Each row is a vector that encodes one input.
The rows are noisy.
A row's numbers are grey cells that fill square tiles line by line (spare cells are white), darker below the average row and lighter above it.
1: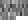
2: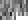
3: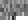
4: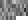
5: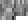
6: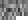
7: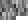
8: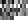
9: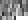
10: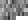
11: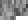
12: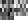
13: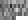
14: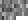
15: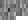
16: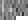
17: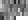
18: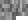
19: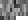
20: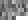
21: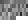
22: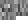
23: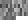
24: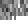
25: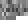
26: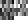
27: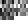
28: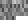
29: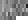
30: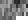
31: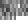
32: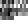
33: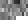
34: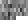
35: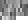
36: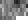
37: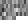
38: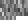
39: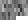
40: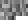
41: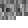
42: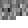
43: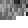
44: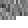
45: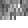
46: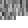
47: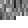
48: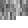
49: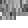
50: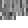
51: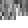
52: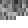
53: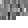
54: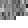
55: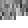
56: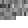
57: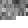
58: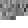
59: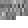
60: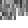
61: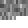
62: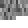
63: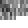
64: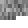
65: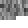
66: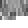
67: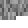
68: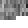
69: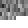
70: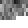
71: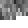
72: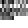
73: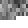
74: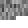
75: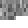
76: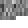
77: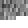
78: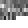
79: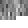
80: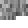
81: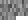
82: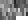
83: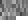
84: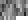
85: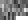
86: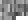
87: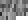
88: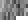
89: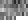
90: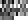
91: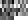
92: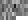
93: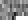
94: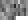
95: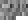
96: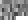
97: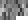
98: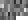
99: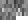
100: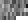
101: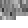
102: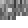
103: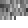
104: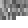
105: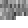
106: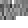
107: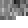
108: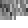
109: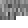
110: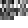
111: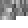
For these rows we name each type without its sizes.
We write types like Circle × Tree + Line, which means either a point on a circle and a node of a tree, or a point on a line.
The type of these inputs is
List(Line).
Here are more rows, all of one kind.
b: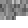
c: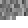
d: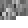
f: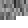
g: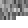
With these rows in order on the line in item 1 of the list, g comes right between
b and f.
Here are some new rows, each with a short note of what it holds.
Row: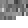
a list of two items
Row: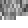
a list of one item
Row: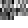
the empty list
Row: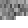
a list of three items
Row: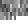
a list of one item
